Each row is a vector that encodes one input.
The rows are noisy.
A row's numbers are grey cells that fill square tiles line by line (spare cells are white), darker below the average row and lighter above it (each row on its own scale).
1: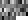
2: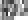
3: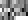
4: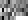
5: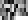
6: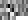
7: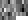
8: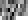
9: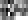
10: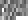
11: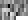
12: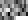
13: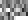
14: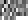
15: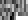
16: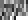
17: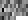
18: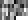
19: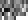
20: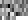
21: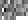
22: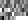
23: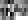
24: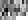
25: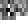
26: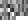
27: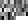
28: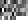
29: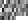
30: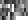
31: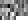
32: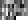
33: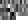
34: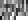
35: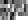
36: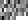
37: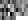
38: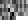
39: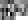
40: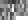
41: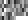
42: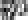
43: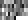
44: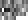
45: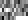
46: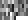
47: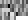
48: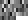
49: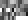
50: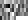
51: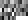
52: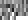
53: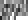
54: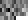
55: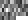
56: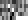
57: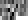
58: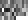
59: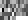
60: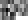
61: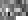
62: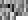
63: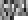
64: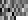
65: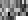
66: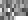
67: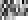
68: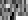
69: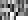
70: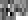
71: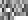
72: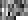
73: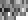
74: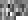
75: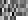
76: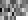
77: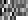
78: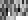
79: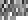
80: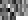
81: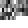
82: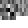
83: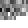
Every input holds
a true/false value, together with either a point on a 4-point line, or a point on a 5-point line.
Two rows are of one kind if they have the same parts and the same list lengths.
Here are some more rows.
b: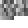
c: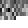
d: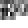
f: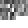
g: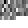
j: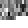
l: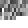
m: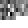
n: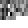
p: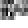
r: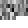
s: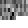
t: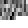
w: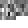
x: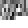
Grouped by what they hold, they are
b, d, f, j, m, n, p, s, t, x
c, g, l, r, w

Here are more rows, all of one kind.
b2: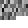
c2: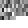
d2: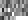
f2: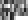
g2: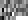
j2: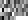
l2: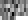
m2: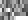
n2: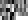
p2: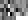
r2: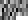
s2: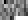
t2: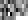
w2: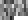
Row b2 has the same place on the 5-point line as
c2, d2 and m2.
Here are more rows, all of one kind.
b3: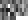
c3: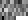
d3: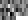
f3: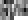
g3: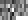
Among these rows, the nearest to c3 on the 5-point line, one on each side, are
b3 and g3.
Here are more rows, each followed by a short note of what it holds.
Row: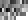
a point on a 4-point line and a true/false value
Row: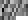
a point on a 5-point line and a true/false value
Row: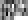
a point on a 5-point line and a true/false value
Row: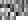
a point on a 4-point line and a true/false value
